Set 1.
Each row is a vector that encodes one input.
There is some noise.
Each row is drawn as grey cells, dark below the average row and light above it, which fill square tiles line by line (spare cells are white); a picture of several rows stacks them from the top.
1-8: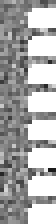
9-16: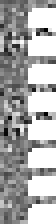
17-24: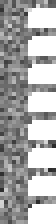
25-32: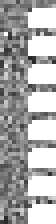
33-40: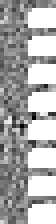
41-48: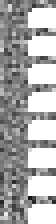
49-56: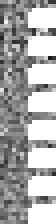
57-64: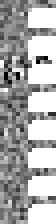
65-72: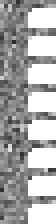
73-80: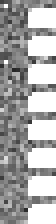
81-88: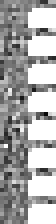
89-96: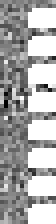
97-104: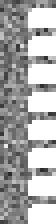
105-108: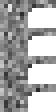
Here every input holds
one of 4 labels, together with either a fixed value, or five true/false values.
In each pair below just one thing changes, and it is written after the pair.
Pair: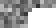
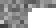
the label
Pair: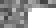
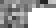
the label
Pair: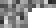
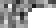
the label
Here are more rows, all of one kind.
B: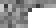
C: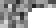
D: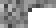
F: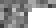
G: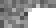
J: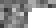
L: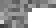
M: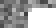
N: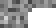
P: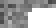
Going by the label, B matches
C and D.
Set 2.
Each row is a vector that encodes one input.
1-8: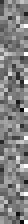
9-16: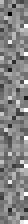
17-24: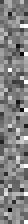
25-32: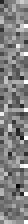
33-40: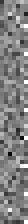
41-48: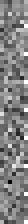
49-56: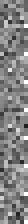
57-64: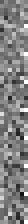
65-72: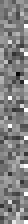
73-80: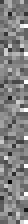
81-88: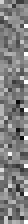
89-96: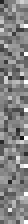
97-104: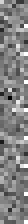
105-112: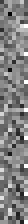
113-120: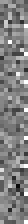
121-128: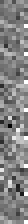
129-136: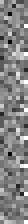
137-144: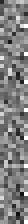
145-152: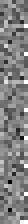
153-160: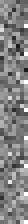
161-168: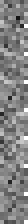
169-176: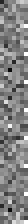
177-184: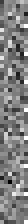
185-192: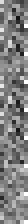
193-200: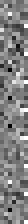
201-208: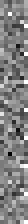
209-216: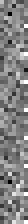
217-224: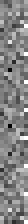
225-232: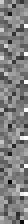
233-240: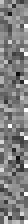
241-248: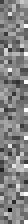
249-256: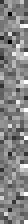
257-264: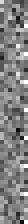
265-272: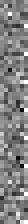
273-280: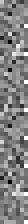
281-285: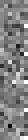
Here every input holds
a point on a 6-point line and three true/false values.
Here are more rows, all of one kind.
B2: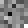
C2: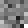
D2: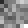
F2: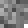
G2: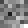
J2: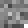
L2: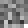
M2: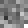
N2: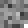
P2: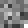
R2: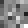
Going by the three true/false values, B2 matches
C2 and N2.
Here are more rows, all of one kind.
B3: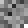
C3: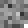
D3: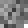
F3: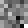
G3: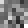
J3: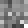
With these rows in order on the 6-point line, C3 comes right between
D3 and J3.
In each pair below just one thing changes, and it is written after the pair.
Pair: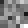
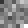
the place on the 6-point line
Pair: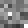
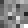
one of the three true/false values
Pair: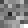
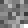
one of the three true/false values
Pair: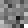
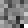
one of the three true/false values
